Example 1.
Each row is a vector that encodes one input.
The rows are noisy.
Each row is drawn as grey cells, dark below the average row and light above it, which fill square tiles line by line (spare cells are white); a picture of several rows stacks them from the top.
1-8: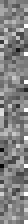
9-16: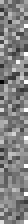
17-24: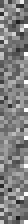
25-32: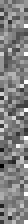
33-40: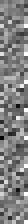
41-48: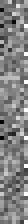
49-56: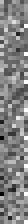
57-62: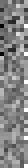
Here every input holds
a point on a 6-point line.
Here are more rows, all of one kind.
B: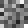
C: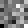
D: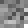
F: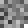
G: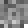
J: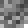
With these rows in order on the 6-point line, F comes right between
C and G.
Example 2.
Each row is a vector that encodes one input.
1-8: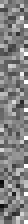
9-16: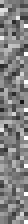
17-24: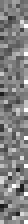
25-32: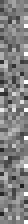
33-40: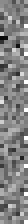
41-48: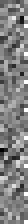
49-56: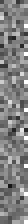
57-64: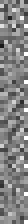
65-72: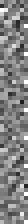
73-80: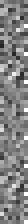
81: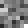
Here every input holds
three true/false values.
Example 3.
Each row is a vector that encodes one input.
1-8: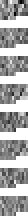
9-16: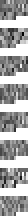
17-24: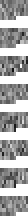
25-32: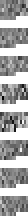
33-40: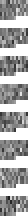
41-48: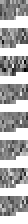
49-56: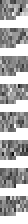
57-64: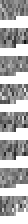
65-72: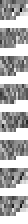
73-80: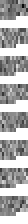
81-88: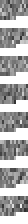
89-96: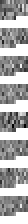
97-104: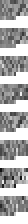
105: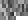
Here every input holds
one of 5 labels.
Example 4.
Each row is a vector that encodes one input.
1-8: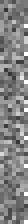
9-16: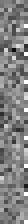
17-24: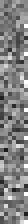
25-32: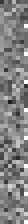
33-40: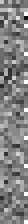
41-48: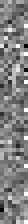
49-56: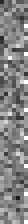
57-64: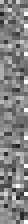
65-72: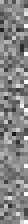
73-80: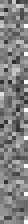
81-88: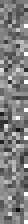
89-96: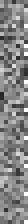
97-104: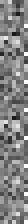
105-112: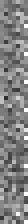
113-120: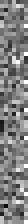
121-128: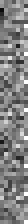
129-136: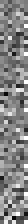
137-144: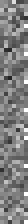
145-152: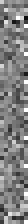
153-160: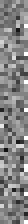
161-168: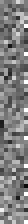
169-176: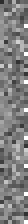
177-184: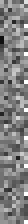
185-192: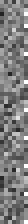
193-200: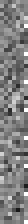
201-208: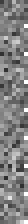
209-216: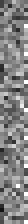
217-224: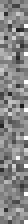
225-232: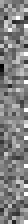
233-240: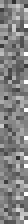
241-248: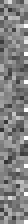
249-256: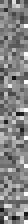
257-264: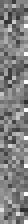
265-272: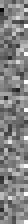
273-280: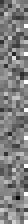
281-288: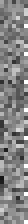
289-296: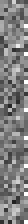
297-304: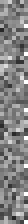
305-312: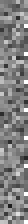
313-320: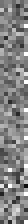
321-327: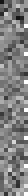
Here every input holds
a point on a 19-point line.
